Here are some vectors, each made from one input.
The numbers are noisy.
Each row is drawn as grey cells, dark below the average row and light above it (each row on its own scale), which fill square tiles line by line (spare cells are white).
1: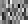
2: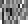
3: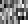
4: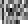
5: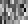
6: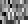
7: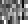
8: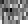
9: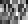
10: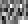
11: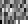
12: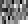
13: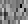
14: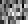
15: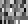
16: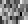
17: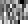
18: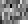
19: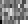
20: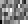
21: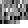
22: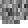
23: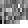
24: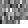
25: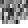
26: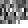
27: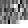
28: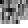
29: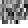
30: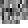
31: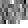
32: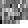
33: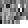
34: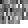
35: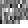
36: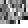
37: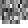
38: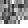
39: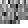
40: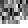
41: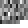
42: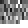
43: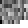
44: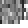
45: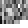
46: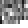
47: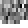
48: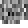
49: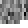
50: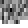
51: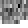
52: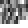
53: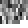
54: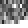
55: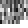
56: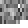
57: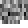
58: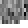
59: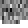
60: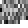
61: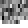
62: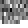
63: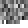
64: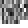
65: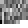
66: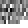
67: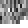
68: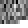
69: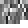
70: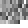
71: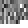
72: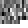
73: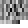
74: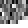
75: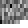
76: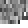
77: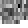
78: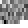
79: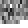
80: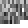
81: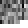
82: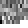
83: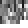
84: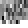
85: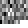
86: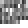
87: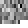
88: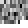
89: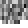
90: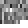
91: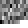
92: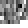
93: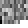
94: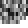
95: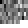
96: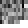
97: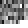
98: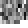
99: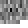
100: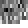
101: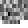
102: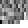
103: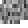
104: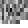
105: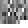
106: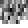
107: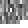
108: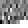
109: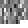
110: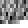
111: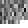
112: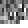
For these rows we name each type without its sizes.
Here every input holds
a point on a circle and a node of each of two trees.
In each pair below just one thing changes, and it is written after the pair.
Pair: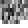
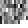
the place on the circle
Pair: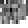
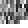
the place on the circle
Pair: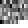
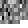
the node of one of the two trees
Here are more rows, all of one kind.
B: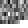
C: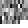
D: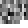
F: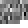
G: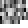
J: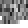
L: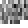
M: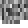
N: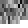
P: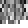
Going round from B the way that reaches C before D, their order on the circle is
B, C, M, J, D, N, P, F, L, G.
